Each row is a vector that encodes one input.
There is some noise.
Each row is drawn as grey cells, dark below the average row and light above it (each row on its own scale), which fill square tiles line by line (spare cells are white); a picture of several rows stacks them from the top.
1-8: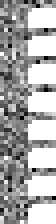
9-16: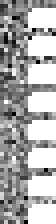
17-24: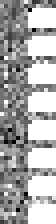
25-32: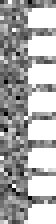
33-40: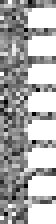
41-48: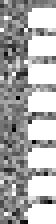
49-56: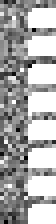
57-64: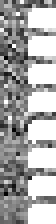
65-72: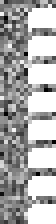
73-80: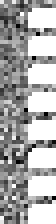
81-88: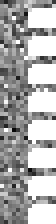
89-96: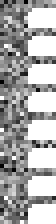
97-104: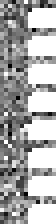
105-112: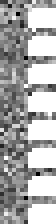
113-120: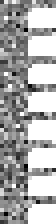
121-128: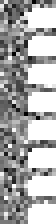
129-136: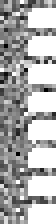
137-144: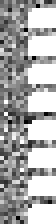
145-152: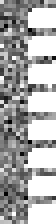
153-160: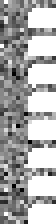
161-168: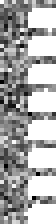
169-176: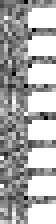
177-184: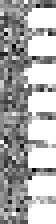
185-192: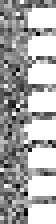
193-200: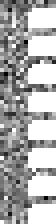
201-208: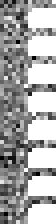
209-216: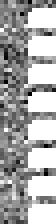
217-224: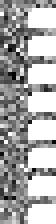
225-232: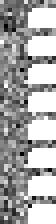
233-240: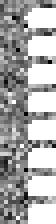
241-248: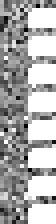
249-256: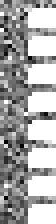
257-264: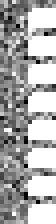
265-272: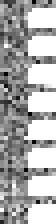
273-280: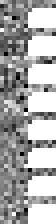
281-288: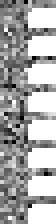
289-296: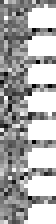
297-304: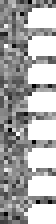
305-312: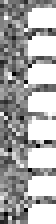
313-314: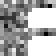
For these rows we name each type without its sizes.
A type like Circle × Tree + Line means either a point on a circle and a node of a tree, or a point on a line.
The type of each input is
Label × Tree × (Tree + Unit) + Line.
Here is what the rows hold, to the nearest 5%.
About 85% of them hold a label and a node of a tree, together with either a fixed value, or a node of a tree. The rest hold a point on a line.
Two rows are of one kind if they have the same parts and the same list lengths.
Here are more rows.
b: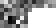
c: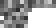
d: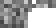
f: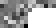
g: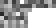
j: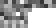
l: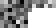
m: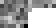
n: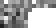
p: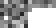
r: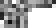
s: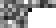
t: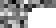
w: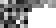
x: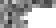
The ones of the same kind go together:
b, l, p, r, w, x
c, g, j
d, f, m, n, s, t

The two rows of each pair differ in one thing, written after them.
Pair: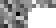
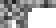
the label
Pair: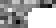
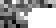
the label
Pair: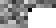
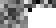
the label
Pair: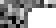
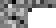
the label
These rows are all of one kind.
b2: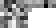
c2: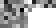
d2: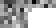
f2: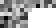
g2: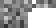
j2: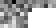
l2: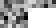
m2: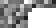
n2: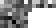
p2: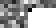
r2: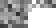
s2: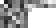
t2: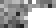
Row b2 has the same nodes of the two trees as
c2, f2, l2 and r2.
